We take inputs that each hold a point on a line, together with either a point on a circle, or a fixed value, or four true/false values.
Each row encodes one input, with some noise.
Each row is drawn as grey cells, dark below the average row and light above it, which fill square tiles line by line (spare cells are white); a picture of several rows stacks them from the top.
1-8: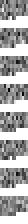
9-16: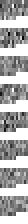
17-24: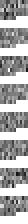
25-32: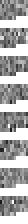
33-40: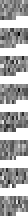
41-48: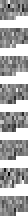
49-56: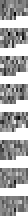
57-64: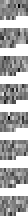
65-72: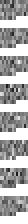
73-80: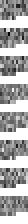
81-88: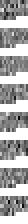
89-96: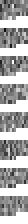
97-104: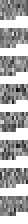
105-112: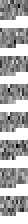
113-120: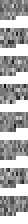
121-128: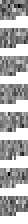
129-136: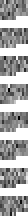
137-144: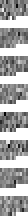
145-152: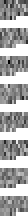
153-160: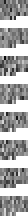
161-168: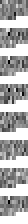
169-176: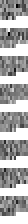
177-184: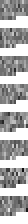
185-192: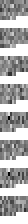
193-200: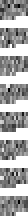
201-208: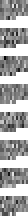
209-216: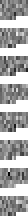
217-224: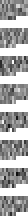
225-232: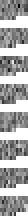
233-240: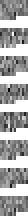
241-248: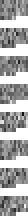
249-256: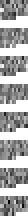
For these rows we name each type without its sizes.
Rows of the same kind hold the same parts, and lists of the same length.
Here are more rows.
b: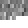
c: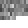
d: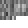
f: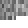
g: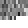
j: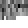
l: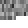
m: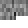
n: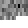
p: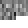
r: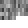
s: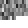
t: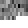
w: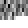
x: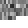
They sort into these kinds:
b, c, d, f, l, m, n, p, r, t, x
g, j, w
s

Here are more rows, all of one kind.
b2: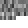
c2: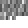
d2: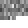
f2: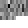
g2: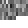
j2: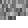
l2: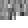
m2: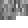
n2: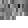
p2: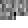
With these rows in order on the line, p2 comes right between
j2 and l2.
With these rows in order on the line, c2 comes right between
d2 and n2.
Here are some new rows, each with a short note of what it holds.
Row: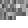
a point on a line and four true/false values
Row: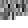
a point on a line
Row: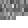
a point on a line and four true/false values
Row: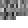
a point on a line
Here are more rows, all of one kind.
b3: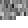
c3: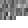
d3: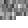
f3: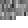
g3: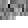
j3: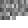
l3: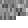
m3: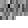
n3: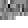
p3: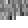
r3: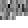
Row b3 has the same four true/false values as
l3, m3 and r3.
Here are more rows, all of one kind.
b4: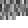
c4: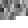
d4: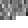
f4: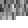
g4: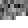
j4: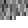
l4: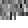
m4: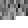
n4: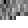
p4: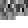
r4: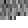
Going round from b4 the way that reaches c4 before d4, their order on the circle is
b4, m4, f4, c4, g4, n4, r4, j4, p4, l4, d4.
